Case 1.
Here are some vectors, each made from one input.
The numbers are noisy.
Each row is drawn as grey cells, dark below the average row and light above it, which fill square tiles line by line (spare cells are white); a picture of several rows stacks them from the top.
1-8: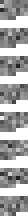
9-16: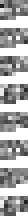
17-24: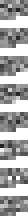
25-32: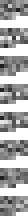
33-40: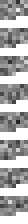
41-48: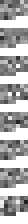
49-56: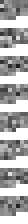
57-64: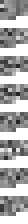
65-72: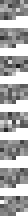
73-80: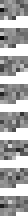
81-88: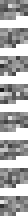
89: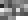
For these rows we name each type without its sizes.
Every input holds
a list of points on a line.
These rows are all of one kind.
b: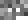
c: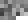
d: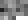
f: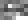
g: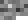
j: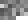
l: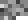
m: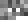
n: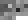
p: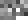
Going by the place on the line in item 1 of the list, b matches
m and p.
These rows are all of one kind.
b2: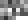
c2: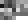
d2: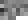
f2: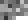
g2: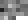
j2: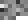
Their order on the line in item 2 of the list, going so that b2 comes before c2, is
g2, j2, b2, f2, d2, c2.
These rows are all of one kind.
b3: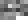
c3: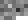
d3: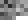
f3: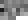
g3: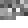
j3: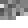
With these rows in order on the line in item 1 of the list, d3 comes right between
g3 and j3.
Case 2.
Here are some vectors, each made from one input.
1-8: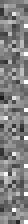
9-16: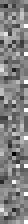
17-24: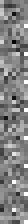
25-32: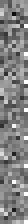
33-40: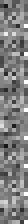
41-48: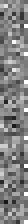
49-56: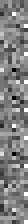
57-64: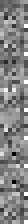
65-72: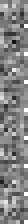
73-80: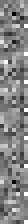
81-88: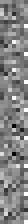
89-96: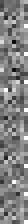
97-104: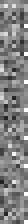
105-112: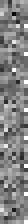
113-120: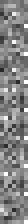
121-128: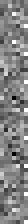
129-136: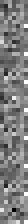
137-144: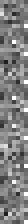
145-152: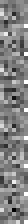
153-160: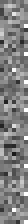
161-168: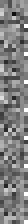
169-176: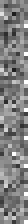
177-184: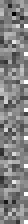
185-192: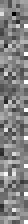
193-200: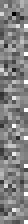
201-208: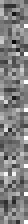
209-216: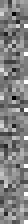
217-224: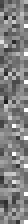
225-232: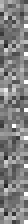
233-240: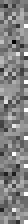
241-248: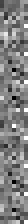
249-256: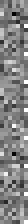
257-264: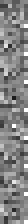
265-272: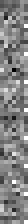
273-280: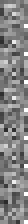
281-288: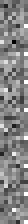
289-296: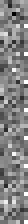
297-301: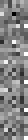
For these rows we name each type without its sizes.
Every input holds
a point on each of two lines and four true/false values.
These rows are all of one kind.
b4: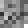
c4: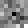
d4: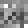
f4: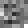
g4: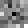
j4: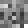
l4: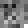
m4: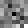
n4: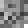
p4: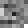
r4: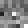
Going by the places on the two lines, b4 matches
m4, n4 and r4.
